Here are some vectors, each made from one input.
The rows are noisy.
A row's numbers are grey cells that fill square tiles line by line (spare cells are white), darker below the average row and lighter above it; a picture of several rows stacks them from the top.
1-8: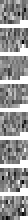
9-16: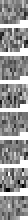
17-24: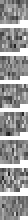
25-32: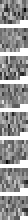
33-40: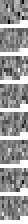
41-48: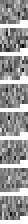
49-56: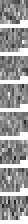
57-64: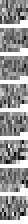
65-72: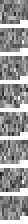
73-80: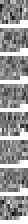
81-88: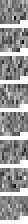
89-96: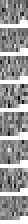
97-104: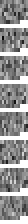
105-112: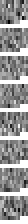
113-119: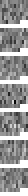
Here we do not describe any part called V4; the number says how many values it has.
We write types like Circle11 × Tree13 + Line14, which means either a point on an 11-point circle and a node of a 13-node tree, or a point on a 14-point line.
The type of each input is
(Bool × Bool × Bool × Bool + V4) × Line8.
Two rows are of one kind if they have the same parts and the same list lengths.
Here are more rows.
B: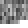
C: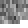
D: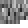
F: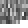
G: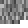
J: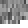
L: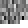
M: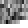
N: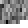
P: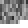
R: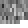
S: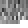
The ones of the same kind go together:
B, D, F, M, N, P, R, S
C, G, J, L

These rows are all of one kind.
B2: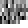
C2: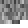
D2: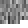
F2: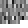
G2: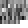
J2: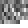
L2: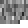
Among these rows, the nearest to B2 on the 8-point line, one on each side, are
G2 and J2.
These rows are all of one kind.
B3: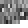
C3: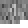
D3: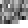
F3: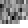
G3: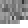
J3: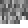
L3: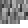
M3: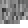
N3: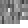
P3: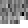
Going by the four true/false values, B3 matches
C3 and J3.
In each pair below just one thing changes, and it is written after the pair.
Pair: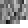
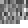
the place on the 8-point line
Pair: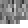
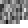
the place on the 8-point line
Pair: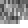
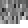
the place on the 8-point line
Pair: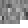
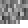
one of the four true/false values
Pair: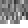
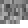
one of the four true/false values
